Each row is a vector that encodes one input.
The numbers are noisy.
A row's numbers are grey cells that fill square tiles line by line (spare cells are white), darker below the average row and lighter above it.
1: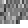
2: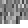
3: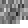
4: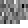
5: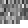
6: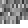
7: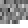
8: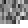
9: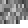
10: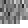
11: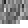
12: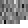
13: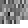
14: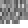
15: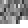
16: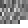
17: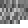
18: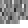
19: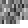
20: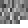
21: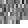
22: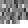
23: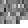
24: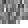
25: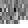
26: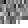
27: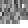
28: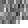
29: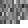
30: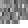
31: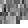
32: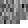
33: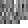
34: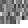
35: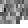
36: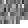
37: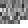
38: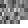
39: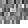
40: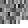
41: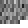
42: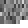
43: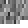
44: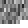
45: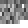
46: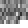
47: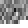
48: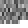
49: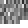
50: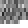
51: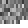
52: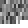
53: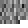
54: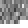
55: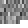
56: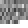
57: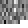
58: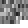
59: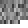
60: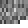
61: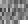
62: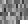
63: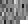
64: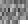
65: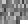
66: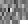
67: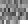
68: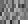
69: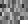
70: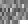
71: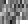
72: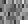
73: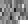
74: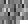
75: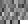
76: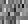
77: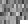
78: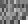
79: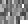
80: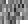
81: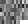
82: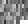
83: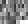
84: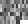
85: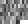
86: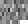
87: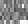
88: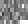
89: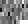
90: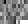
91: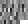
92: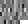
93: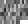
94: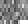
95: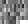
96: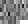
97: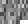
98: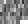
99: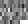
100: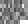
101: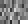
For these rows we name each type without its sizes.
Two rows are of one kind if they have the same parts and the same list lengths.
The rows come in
2 kinds.
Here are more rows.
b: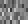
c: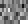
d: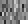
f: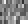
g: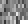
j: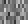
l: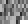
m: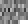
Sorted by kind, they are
b, c, d, j
f, g, l, m

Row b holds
a point on a circle and a true/false value.
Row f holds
a node of a tree and a true/false value.
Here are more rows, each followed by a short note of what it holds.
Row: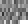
a node of a tree and a true/false value
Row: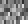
a node of a tree and a true/false value
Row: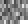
a node of a tree and a true/false value
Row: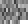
a node of a tree and a true/false value
